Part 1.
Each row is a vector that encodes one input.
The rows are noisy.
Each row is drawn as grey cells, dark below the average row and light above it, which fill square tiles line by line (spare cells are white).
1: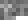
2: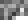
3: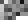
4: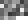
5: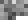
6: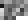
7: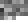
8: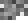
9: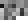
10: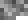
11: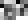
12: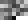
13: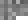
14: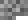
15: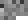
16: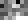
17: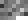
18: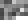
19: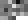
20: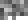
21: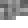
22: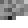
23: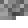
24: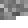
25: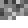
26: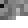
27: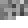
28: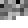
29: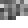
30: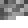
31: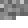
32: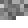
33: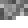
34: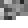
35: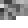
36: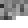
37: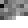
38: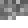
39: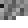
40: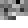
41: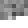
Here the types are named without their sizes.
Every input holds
a list of points on a line.
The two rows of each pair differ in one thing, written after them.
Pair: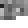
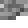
the place on the line in item 1 of the list
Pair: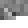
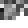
the place on the line in item 2 of the list
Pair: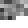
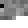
the place on the line in item 1 of the list
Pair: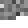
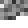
the place on the line in item 2 of the list
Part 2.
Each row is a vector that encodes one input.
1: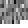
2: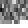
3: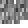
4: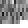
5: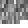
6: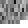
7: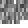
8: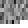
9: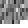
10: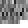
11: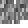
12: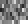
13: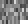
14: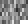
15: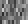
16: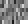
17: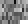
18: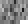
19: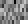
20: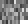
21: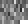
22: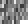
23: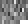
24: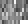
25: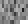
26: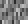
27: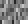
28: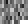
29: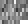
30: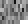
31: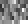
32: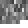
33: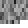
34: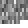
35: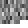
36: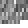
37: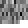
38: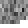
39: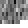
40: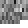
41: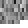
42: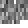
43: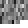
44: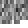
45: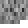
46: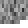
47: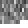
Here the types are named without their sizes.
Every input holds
a point on a line and a true/false value.
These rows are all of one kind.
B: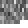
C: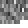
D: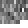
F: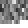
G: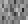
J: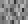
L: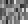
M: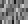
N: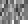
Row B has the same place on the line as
C, D and M.
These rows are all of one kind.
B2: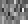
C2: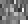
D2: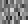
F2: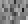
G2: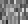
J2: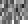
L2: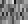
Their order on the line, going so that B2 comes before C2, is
L2, B2, C2, G2, F2, J2, D2.
